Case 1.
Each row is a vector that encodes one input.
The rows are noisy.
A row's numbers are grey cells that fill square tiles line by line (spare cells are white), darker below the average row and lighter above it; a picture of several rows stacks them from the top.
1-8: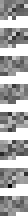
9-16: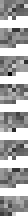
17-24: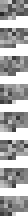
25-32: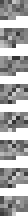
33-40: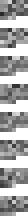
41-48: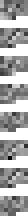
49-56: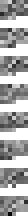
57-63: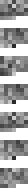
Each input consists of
four true/false values.
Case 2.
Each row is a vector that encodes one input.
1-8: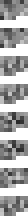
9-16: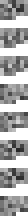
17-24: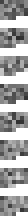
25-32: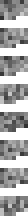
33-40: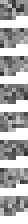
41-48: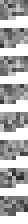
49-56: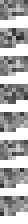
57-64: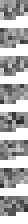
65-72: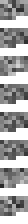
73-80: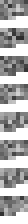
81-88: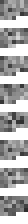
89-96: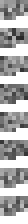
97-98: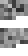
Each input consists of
one of 6 labels.
